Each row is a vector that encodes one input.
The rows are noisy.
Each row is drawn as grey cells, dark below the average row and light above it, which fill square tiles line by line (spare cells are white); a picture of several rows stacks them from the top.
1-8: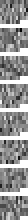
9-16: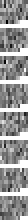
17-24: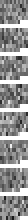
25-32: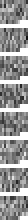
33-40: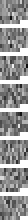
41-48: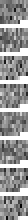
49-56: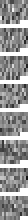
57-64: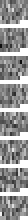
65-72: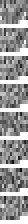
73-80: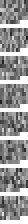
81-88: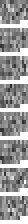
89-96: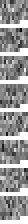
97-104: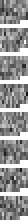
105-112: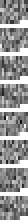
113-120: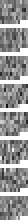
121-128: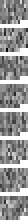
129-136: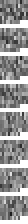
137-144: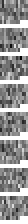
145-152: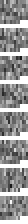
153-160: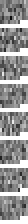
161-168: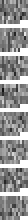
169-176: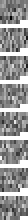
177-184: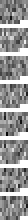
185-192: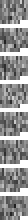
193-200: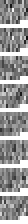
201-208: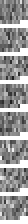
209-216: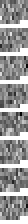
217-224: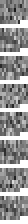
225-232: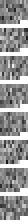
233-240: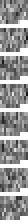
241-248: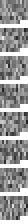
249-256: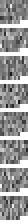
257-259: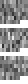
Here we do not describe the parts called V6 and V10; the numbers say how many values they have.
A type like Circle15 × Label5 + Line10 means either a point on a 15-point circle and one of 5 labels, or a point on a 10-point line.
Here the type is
Bool × Line5 + Line7 × V6 + V10.
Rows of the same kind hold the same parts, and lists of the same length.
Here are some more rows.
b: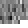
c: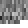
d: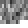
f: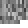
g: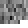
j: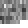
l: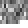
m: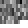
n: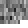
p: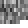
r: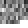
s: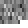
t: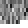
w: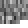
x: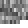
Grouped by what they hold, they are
b, c, f, g, j, n, s
d, l, r, t
m, p, w, x

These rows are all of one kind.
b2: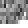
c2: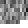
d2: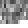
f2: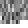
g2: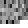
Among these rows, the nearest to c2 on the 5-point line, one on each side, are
d2 and f2.
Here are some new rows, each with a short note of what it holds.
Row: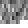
a point on a 5-point line and a true/false value
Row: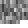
a point on a 7-point line and a value of V6
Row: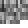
a point on a 7-point line and a value of V6
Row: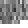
a value of V10
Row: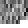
a point on a 5-point line and a true/false value
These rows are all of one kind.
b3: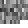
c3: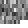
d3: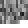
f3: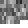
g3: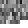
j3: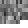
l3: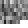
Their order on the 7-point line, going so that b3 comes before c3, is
f3, g3, j3, d3, b3, l3, c3.
